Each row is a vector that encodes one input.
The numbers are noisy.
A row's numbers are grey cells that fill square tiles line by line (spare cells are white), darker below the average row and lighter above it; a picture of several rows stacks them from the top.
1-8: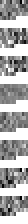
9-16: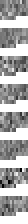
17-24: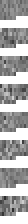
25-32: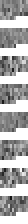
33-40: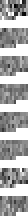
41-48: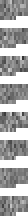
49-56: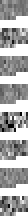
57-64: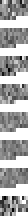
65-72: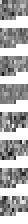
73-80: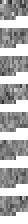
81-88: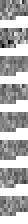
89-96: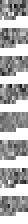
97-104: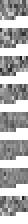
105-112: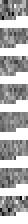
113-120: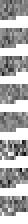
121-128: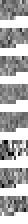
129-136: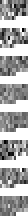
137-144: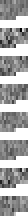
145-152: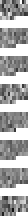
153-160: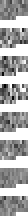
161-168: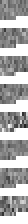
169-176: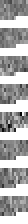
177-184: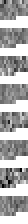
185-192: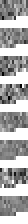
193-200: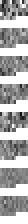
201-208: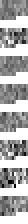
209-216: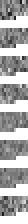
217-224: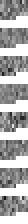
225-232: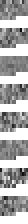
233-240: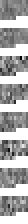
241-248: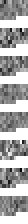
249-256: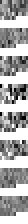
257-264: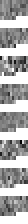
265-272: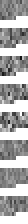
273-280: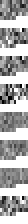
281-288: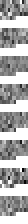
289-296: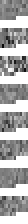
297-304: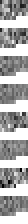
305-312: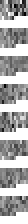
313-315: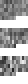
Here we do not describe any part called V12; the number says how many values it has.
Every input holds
a point on a 6-point circle and a true/false value, together with either a point on a 15-point line, or a value of V12.
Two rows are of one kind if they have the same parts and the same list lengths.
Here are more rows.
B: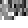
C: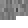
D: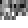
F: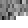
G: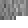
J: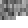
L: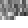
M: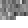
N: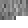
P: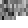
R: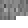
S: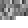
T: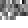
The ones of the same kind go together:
B, C, F, G, L, N, R, S
D, J, M, P, T

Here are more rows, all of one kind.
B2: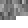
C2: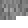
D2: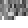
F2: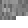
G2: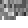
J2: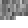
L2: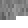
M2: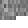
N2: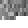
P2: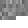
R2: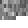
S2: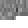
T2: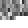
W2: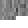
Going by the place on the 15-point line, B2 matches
F2, J2, P2 and S2.
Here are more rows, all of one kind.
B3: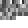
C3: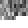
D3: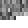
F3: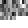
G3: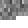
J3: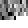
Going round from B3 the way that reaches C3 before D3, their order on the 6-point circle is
B3, C3, F3, G3, D3, J3.
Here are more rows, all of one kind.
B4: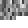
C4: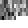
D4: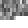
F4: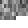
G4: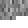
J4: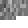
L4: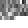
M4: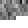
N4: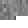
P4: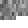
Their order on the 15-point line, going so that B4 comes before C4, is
D4, P4, L4, B4, G4, F4, N4, M4, C4, J4.
